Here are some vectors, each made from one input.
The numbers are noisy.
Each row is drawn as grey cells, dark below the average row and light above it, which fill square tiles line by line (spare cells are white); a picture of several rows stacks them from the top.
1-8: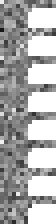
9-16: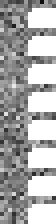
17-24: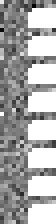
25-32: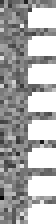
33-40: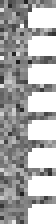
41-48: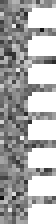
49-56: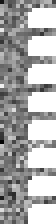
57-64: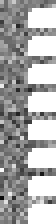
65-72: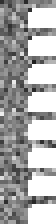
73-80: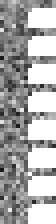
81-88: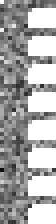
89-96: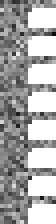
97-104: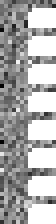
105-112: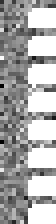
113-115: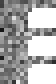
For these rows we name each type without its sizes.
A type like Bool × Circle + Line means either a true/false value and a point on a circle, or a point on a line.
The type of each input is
Bool × Circle + Tree.
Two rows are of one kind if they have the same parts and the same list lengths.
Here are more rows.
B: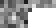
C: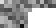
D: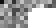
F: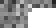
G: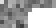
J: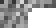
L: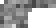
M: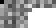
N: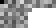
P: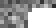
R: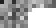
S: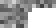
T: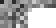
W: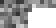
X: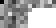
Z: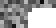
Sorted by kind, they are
B, D, F, J, M, N, P, R, T, W, X, Z
C, G, L, S

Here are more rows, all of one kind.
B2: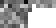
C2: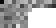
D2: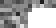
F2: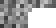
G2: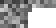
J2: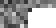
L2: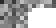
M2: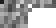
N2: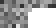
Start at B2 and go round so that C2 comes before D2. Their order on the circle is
B2, J2, M2, F2, N2, C2, D2, L2, G2.
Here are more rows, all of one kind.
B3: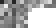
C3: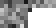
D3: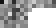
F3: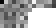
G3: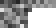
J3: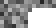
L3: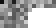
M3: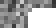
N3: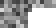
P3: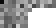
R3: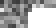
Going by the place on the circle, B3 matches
D3, L3, N3 and R3.
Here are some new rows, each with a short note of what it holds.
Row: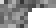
a node of a tree
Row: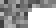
a node of a tree
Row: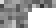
a node of a tree
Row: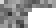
a node of a tree
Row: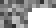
a point on a circle and a true/false value
